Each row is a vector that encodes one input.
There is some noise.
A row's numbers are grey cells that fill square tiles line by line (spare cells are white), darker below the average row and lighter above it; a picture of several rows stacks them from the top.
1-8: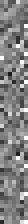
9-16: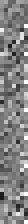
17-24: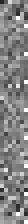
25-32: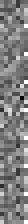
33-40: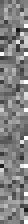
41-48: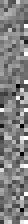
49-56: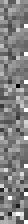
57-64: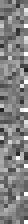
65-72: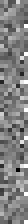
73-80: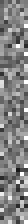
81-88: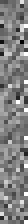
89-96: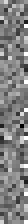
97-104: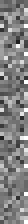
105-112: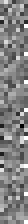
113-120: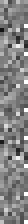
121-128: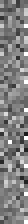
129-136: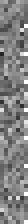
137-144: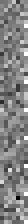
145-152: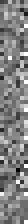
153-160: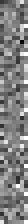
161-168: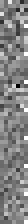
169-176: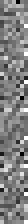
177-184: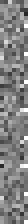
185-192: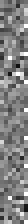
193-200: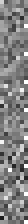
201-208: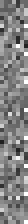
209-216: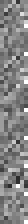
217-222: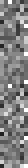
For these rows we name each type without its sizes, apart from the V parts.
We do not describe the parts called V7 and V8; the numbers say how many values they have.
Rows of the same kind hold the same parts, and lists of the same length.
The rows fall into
4 kinds.
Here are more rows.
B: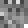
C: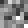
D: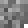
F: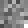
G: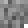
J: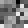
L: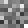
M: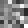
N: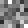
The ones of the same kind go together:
B
C, D
F, G
J, L, M, N

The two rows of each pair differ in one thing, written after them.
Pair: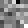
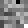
the value of V7
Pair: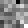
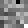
the value of V7
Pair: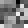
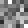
the value of V8
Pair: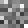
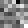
the value of V8
